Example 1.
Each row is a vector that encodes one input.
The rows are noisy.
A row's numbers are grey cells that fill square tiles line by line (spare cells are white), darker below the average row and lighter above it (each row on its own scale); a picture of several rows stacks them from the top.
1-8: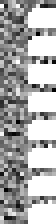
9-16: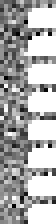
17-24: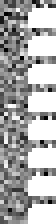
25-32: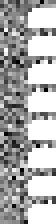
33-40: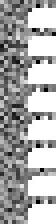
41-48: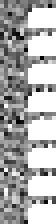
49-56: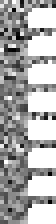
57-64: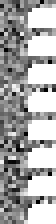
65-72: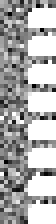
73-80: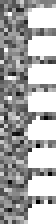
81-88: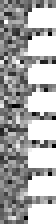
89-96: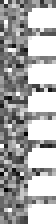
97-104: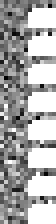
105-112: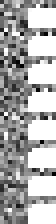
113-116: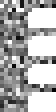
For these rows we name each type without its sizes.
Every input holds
a label.
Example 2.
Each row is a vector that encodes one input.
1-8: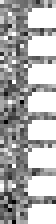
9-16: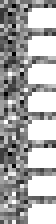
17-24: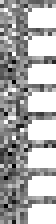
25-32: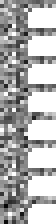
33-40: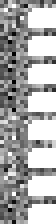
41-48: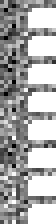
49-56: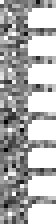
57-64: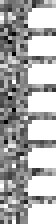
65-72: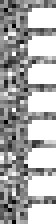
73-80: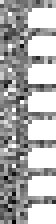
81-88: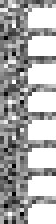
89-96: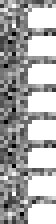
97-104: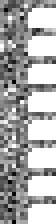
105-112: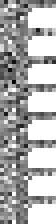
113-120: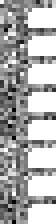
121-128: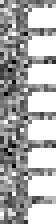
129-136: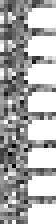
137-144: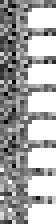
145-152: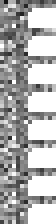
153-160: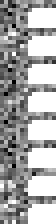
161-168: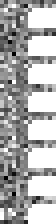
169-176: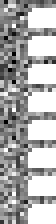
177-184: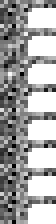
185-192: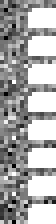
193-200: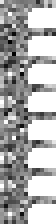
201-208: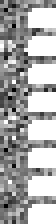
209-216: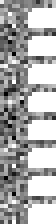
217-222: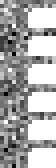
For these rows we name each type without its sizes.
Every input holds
a point on a line.
